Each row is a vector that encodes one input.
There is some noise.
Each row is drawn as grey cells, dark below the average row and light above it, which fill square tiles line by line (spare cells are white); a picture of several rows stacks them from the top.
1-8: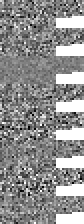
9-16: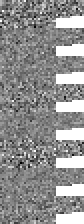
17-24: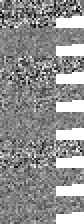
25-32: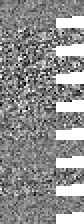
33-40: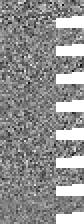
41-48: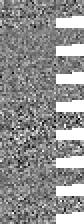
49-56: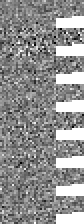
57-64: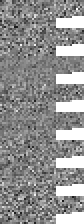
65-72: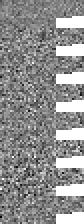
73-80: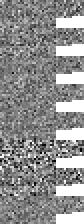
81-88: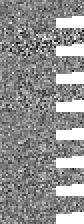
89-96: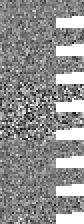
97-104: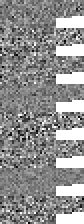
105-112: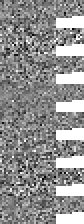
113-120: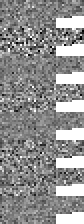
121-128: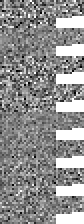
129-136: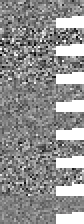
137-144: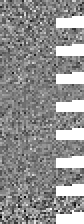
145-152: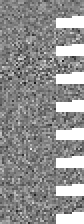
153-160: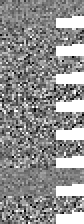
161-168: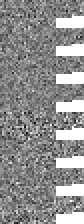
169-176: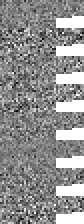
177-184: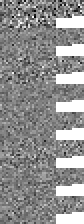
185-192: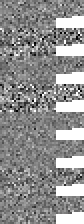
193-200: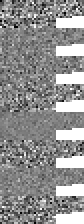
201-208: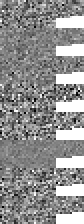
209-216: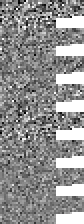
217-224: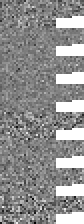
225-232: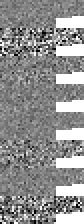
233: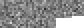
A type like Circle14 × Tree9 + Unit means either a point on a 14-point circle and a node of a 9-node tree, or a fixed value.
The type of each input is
Bool × Bool × Bool + Tree11.
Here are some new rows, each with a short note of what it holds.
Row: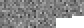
a node of an 11-node tree
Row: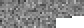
a node of an 11-node tree
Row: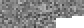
a node of an 11-node tree
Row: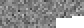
a node of an 11-node tree
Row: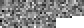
a node of an 11-node tree
